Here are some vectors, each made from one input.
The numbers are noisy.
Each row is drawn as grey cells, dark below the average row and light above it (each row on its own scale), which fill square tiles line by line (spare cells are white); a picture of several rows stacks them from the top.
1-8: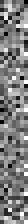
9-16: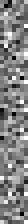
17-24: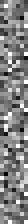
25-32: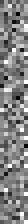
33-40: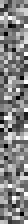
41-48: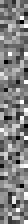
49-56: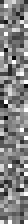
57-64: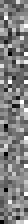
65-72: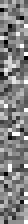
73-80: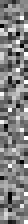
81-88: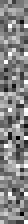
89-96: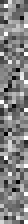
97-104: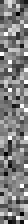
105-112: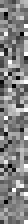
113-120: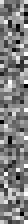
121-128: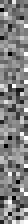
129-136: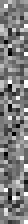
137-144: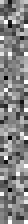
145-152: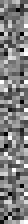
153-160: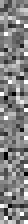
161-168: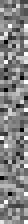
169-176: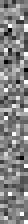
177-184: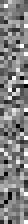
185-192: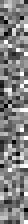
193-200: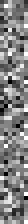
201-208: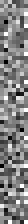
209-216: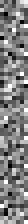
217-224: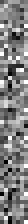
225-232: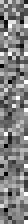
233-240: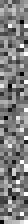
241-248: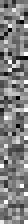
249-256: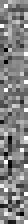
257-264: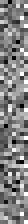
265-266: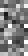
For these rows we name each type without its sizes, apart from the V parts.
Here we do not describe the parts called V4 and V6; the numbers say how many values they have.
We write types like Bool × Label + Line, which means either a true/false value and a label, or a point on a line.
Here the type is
(Bool × Tree + V4) × V6.
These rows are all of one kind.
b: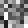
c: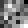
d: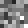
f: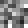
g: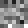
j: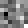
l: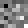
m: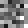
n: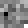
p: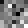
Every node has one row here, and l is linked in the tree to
b.
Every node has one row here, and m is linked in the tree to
n.
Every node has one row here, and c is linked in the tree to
b, j and p.
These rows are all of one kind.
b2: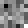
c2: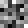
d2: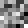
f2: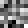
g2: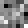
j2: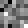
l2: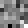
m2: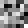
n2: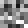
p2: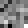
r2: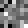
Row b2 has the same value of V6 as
f2 and n2.
